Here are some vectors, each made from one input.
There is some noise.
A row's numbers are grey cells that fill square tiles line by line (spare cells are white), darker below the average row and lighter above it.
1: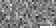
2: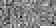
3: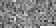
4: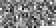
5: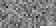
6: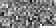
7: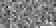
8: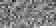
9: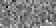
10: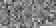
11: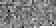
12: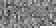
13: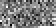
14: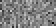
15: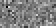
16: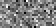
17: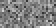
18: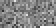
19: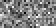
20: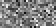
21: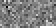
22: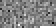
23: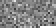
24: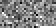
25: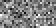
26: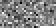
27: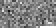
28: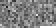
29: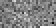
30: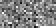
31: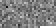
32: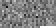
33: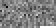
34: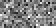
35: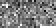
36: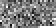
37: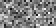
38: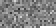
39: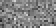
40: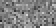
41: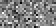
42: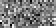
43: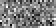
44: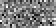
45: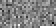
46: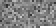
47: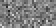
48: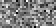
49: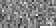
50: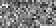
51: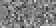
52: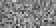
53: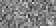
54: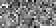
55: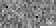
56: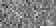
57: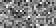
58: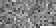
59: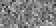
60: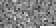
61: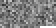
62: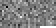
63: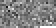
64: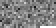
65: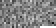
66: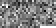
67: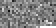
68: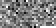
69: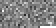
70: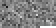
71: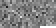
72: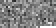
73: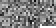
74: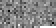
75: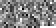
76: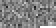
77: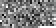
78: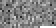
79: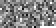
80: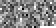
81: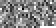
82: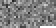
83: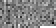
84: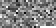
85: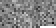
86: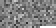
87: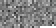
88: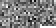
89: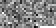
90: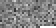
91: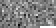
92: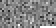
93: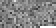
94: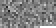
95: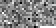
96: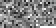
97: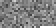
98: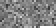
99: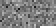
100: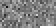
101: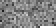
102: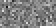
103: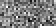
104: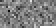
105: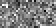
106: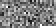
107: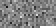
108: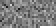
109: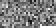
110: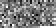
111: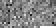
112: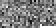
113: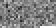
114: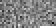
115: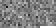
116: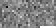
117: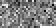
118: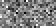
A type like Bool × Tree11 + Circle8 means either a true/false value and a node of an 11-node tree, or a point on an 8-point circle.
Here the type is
Line6 + List2(Line5).
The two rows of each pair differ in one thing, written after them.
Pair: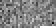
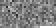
the place on the 5-point line in item 1 of the list
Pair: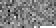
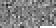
the place on the 5-point line in item 2 of the list
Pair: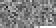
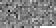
the place on the 5-point line in item 1 of the list
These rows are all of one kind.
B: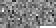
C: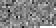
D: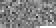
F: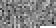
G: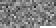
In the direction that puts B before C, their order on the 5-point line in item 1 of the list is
B, D, G, C, F.
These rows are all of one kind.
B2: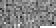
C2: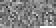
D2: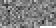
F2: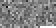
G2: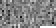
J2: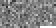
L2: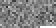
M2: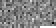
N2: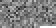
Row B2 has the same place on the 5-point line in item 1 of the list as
G2 and M2.
